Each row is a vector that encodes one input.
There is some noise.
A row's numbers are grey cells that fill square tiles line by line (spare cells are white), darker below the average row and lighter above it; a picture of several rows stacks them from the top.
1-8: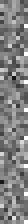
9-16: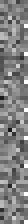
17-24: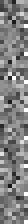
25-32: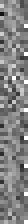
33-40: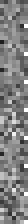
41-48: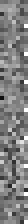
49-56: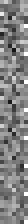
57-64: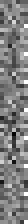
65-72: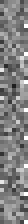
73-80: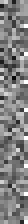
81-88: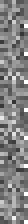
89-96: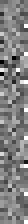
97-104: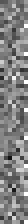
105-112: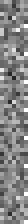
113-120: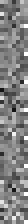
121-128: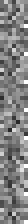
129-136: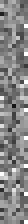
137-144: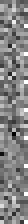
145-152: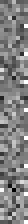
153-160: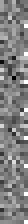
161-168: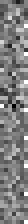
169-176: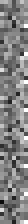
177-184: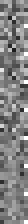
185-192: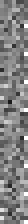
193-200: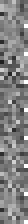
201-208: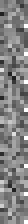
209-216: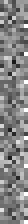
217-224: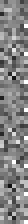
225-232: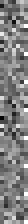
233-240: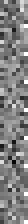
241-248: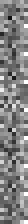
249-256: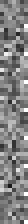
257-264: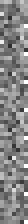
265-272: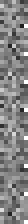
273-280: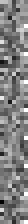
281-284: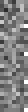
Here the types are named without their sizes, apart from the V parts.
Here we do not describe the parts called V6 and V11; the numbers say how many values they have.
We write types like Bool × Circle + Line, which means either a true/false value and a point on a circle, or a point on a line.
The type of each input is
(Line + V11) × V6 + List(Circle).
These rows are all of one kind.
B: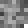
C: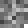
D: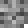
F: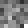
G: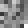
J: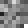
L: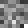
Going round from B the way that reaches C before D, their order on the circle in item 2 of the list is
B, F, C, G, J, D, L.
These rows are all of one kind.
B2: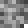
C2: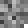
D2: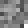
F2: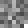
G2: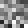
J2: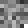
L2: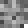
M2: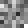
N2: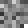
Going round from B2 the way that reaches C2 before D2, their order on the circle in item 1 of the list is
B2, C2, N2, J2, G2, F2, D2, M2, L2.
